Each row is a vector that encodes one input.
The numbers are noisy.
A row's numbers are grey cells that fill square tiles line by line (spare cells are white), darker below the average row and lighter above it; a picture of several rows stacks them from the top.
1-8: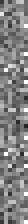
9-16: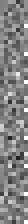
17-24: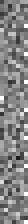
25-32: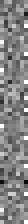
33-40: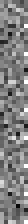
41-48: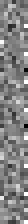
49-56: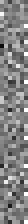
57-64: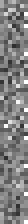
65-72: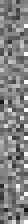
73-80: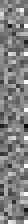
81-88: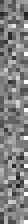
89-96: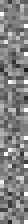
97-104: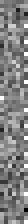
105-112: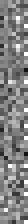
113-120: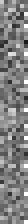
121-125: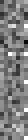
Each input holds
a point on a 5-point line, together with either a point on a 5-point line, or a point on a 10-point line.
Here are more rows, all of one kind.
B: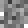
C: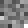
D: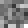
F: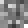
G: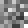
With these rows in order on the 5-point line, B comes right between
C and F.
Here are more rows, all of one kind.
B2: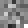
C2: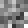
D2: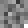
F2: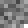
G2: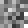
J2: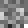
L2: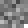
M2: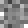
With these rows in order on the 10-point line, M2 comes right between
G2 and L2.
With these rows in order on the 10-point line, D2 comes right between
C2 and J2.
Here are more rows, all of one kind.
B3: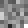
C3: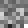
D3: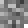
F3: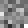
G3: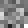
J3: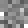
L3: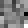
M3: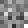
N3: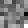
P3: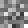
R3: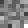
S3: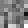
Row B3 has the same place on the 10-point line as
L3, M3 and R3.
